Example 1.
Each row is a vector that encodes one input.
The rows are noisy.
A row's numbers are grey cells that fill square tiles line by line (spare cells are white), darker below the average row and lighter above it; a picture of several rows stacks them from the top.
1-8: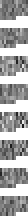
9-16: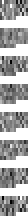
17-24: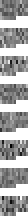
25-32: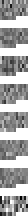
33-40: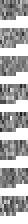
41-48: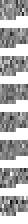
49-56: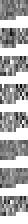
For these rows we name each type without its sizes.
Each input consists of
a point on a circle, together with either a fixed value, or three true/false values.
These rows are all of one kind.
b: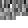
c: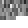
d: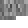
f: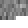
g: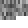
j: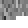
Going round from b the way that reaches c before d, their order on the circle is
b, f, c, j, d, g.
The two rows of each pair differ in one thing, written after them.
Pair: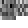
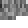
one of the three true/false values
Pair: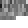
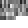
the place on the circle
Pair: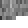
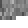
the place on the circle
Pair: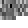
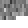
one of the three true/false values
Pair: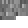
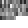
one of the three true/false values
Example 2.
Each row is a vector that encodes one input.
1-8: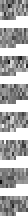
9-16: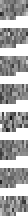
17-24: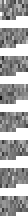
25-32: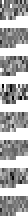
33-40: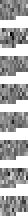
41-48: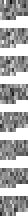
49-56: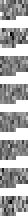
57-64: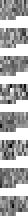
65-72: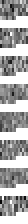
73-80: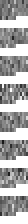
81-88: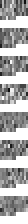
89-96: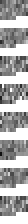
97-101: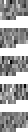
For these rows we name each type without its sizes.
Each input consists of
either a point on a circle, or four true/false values.
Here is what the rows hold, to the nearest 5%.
About 25% of them hold a point on a circle. The rest hold four true/false values.
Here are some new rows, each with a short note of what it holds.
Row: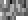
a point on a circle
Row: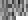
a point on a circle
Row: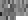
four true/false values
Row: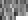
four true/false values
